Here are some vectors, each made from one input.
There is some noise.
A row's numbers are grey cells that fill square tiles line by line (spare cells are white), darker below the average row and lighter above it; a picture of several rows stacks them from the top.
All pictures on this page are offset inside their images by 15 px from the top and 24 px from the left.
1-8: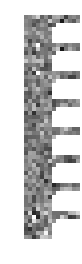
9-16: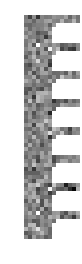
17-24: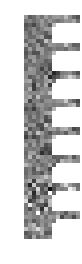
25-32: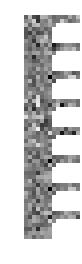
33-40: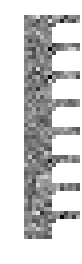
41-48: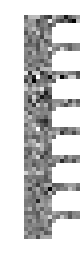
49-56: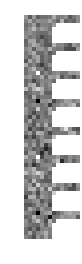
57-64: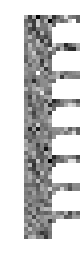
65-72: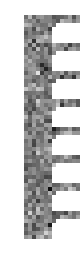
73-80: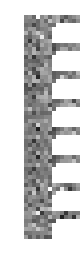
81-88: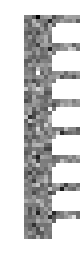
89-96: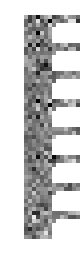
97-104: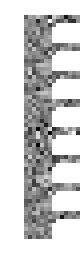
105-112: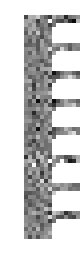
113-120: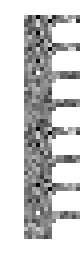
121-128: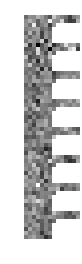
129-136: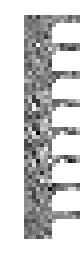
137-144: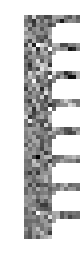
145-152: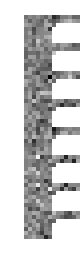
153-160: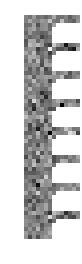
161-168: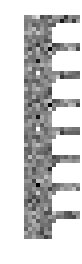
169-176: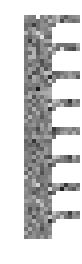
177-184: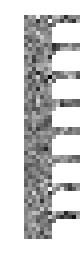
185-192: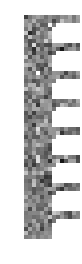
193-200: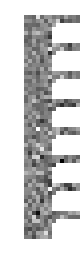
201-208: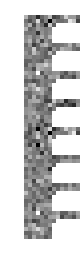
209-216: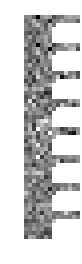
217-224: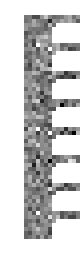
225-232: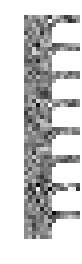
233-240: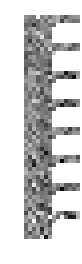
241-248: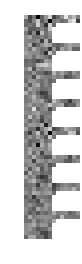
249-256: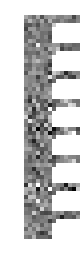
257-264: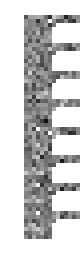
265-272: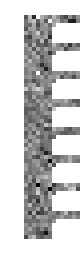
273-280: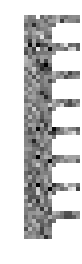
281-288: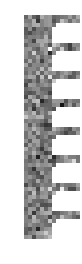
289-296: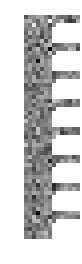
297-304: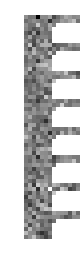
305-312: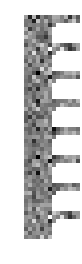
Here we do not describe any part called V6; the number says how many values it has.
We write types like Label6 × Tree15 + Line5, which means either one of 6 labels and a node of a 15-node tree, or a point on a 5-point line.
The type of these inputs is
Circle8 × List2(V6) + List2(Line7).
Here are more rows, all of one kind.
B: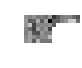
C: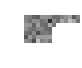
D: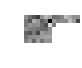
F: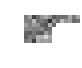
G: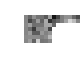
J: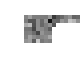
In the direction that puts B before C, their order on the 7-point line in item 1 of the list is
G, B, J, C, F, D.
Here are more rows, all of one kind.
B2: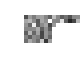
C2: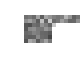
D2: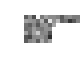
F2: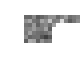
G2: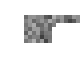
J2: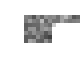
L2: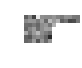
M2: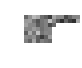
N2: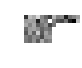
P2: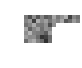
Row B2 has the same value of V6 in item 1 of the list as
C2, D2 and F2.
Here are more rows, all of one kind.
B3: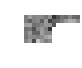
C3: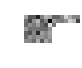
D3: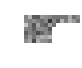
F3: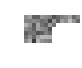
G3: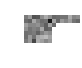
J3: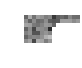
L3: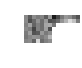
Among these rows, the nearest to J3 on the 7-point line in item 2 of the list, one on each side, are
B3 and D3.
